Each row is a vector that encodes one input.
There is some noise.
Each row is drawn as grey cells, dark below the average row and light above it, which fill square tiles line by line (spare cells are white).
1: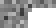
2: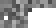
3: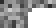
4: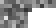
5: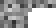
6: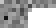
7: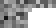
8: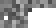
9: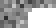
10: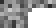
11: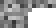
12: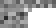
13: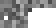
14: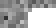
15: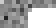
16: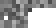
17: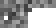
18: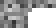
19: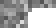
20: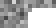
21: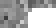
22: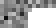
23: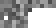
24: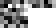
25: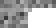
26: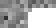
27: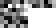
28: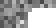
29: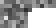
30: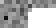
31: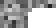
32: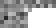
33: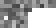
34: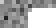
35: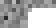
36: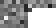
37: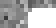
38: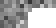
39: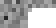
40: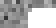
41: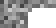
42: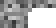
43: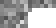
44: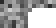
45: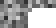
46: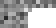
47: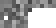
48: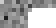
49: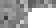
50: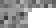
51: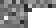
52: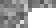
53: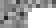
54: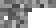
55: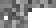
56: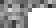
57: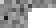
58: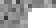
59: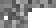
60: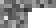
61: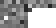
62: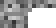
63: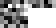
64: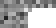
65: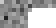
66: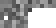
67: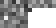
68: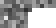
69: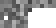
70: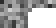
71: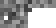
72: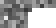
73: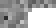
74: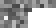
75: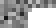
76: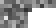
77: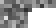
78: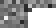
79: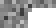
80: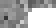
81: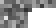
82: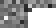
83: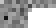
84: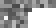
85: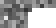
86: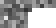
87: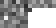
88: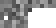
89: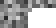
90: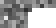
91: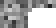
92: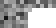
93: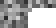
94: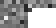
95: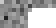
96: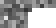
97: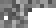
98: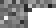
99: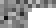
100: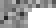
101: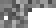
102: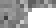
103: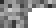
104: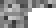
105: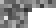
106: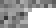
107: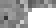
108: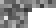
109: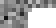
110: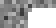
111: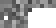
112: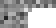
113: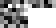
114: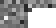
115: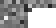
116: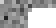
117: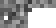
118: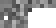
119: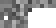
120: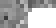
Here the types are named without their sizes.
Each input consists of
a list of points on a line.
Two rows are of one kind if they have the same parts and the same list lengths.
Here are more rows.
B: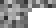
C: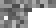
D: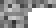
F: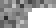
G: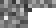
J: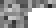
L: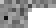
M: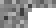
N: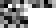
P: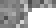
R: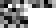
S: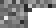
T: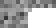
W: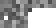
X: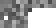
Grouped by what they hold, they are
B, D, F, J, L, M, P, T
C, G, S, W, X
N, R

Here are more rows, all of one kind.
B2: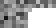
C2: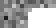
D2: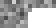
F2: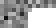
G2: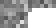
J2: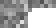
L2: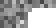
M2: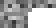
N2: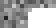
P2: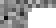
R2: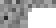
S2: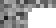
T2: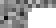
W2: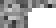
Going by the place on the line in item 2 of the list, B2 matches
F2, P2, S2 and T2.
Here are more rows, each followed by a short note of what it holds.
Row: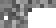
a list of one item
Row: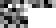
the empty list
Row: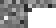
a list of one item
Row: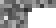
a list of one item
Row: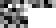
the empty list
